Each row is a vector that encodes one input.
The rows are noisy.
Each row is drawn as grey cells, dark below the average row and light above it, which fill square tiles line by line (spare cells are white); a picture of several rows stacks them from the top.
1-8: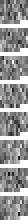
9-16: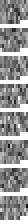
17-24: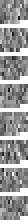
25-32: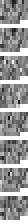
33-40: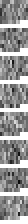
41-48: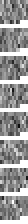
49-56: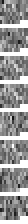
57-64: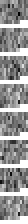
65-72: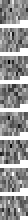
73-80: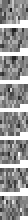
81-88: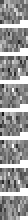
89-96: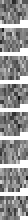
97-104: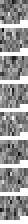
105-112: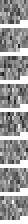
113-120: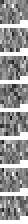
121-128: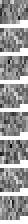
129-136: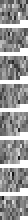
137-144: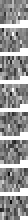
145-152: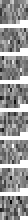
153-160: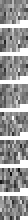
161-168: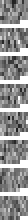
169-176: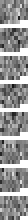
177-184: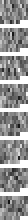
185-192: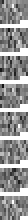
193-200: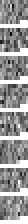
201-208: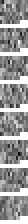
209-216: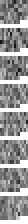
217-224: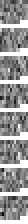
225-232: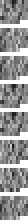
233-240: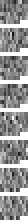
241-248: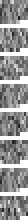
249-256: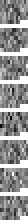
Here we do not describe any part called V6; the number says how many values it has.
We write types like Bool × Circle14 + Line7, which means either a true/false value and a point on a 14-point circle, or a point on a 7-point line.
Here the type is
List3(Line5) × V6.
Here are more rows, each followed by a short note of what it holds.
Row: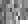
a value of V6, together with a list of three items
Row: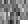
a value of V6, together with a list of one item
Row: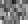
a value of V6, together with a list of one item
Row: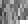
a value of V6, together with a list of three items
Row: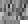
a value of V6, together with a list of two items
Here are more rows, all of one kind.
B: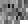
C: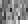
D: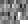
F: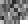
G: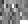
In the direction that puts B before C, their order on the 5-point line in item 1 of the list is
B, F, G, C, D.
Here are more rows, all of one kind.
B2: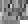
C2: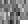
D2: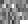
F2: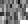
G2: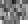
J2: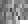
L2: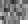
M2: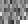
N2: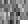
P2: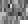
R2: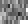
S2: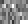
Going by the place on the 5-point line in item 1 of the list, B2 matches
D2, M2 and S2.
